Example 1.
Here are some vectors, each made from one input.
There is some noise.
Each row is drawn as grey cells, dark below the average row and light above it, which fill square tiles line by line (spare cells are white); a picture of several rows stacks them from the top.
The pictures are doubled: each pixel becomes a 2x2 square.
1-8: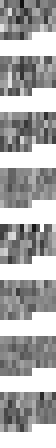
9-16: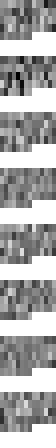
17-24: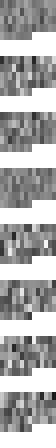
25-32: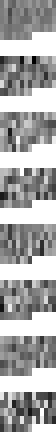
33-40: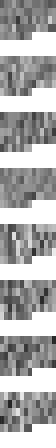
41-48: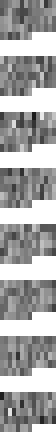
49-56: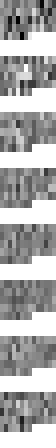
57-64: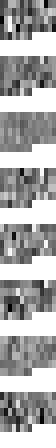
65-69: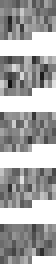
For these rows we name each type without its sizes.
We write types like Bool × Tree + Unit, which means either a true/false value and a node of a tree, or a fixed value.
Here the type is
List(Line).
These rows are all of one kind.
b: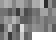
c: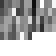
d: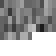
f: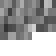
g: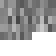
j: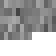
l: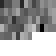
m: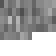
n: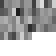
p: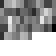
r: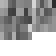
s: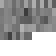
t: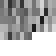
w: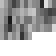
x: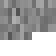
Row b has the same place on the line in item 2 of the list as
f, g, r and s.
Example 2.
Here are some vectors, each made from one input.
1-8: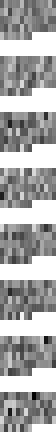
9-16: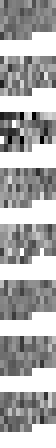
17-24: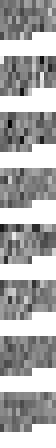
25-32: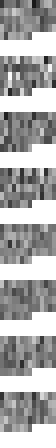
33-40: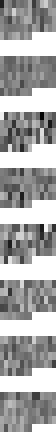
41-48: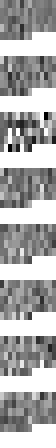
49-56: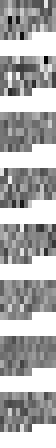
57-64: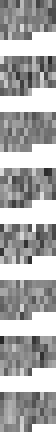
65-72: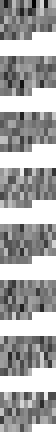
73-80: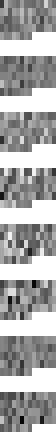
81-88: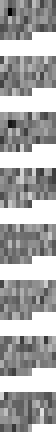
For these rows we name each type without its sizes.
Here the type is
Circle + Line.
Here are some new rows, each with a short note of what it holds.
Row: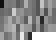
a point on a line
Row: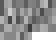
a point on a line
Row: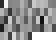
a point on a line
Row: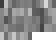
a point on a line
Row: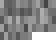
a point on a circle
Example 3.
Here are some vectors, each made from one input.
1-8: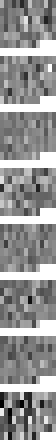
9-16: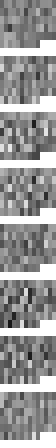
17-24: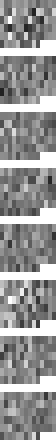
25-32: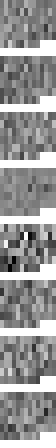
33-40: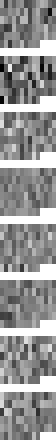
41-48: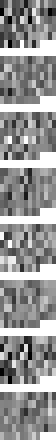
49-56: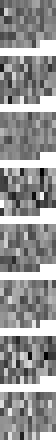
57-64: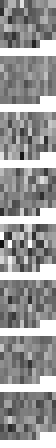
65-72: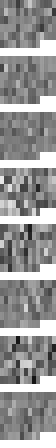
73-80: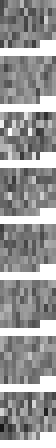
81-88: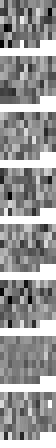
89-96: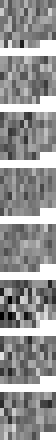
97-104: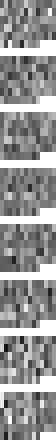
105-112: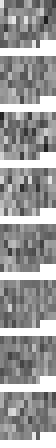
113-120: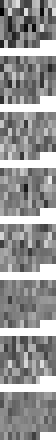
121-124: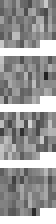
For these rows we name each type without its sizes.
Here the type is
Label × Tree + Unit.
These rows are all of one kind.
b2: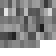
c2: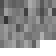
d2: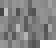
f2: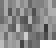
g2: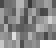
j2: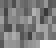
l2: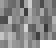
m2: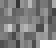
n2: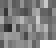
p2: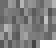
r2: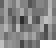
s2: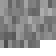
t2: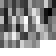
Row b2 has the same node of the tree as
d2, f2, l2 and s2.
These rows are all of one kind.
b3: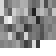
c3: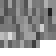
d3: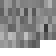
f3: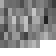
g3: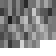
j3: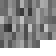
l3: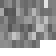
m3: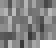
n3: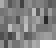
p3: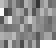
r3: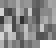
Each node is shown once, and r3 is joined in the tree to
c3.
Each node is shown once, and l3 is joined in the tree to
g3.
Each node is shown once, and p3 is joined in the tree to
d3 and f3.
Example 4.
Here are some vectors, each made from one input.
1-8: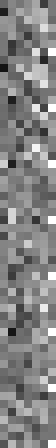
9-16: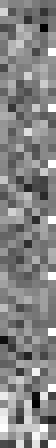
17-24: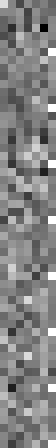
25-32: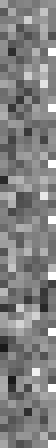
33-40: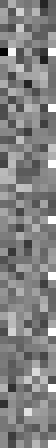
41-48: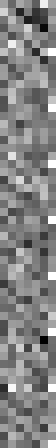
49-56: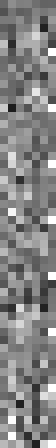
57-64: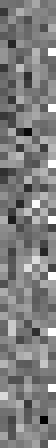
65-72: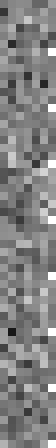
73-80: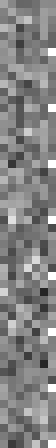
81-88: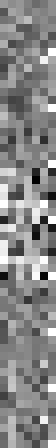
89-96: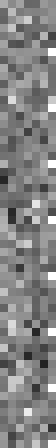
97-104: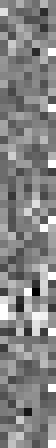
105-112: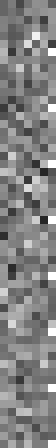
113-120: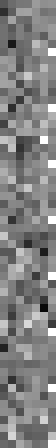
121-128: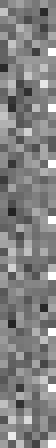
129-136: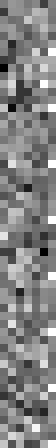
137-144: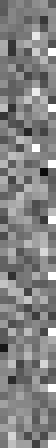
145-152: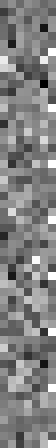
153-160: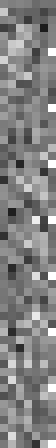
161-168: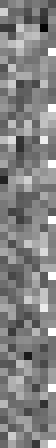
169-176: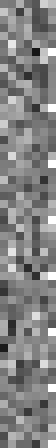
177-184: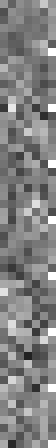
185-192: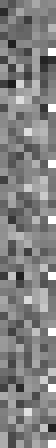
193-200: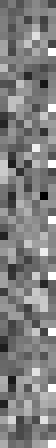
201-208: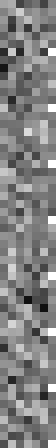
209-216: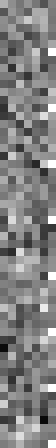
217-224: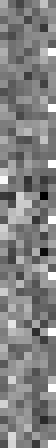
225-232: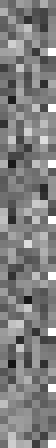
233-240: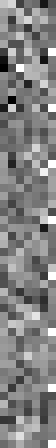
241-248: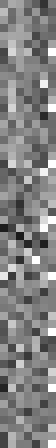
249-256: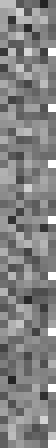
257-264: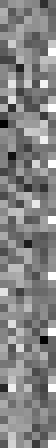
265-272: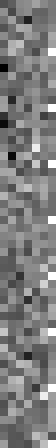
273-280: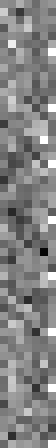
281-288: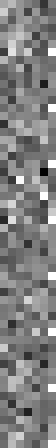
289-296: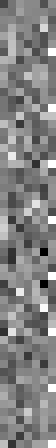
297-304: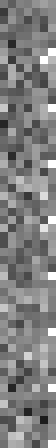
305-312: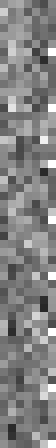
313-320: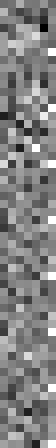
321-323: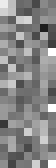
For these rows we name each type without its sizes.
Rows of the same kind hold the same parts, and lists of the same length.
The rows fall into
3 kinds.
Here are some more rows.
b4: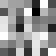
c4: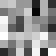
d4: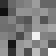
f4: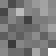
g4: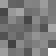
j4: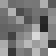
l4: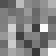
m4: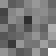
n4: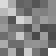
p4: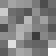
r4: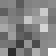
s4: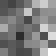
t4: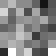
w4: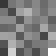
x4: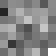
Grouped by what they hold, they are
b4, c4
d4, f4, g4, j4, m4, n4, r4, s4, x4
l4, p4, t4, w4

